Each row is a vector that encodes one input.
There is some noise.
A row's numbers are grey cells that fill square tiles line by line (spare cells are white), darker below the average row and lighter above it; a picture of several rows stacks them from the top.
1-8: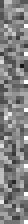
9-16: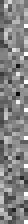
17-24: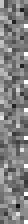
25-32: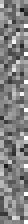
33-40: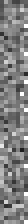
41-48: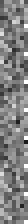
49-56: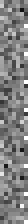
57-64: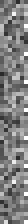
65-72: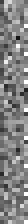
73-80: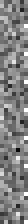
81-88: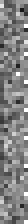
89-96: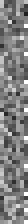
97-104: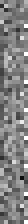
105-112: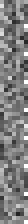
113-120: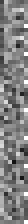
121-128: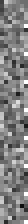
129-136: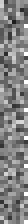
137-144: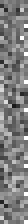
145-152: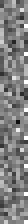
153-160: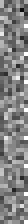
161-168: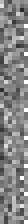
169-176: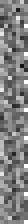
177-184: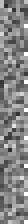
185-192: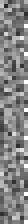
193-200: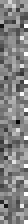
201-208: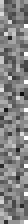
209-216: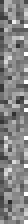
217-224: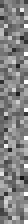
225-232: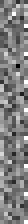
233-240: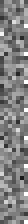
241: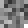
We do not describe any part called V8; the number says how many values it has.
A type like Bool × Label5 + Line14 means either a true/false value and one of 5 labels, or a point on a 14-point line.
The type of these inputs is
Line3 × Line4 × (Line4 + V8) + List3(Line9).
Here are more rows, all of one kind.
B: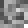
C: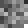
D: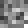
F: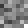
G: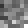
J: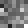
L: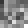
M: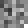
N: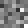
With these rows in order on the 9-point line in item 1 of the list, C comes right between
G and J.
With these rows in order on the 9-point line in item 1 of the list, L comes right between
B and D.
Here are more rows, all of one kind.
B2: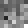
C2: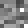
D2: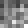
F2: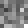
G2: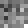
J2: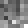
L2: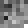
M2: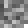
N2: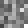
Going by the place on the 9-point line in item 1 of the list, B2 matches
J2 and L2.
